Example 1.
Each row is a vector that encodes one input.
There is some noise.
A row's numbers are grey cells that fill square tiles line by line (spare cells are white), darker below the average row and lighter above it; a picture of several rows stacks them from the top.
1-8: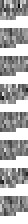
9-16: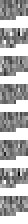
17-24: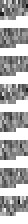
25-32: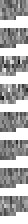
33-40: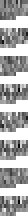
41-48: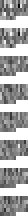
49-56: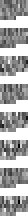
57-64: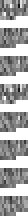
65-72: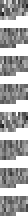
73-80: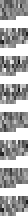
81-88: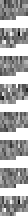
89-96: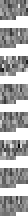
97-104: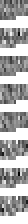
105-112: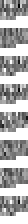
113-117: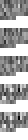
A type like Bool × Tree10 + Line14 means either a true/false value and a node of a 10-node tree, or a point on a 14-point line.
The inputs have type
Bool × Line6 + Line12 × Line12.
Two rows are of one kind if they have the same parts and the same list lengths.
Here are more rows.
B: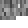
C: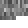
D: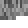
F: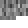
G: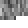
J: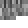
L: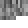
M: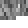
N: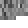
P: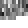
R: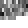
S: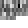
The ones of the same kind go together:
B, C, D, F, G, J, L, M, N
P, R, S

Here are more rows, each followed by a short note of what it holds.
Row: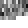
a point on a 6-point line and a true/false value
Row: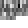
a point on a 6-point line and a true/false value
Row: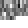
a point on a 6-point line and a true/false value
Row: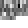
a point on a 6-point line and a true/false value
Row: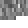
a point on each of two 12-point lines
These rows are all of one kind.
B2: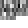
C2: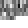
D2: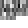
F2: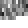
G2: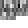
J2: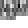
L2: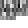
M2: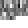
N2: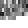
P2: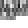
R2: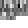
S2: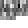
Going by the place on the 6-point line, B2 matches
D2, L2 and N2.
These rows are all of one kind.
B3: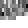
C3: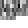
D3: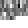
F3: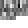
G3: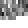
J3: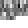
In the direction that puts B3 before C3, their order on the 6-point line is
D3, J3, G3, F3, B3, C3.
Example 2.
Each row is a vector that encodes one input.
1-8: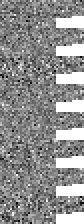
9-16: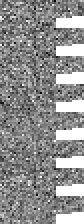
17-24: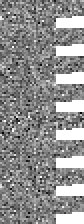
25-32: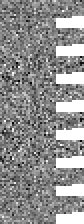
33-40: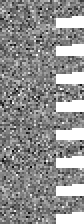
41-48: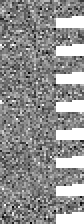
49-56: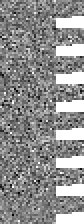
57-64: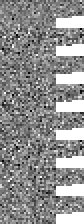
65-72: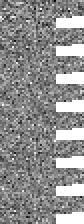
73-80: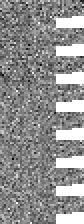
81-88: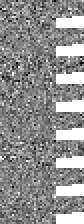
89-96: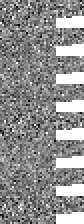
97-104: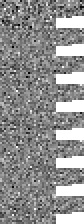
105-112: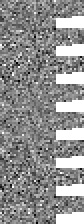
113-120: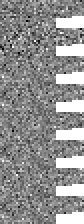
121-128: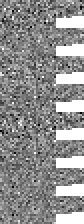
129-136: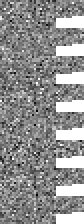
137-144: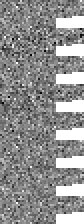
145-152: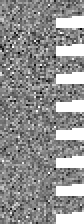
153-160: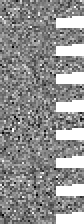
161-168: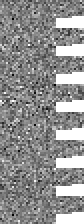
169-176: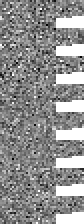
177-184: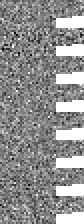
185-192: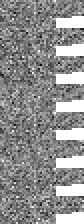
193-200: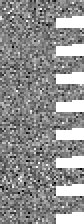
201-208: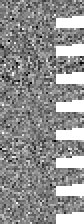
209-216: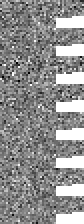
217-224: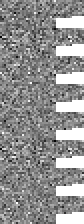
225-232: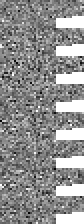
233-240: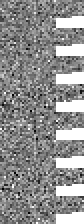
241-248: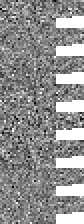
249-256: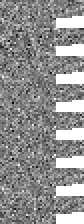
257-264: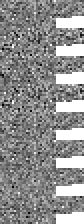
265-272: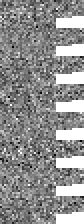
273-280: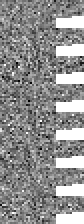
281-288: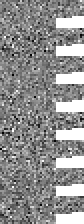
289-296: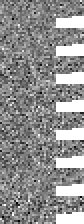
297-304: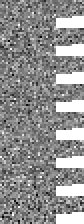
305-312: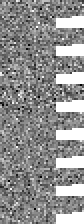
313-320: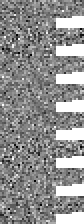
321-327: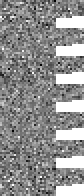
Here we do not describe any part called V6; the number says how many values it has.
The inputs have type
Bool × (Tree9 + V6).
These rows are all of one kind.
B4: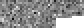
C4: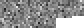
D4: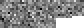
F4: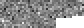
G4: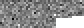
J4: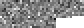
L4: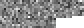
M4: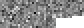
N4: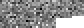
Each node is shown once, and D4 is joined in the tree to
G4.
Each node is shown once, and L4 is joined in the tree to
J4 and N4.
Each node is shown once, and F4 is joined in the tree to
C4 and N4.
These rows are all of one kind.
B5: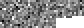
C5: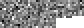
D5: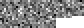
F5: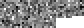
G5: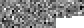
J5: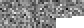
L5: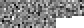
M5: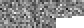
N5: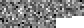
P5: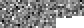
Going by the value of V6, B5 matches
C5 and P5.
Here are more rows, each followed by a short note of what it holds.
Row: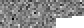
a node of a 9-node tree and a true/false value
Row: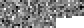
a true/false value and a value of V6
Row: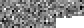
a true/false value and a value of V6
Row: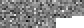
a node of a 9-node tree and a true/false value
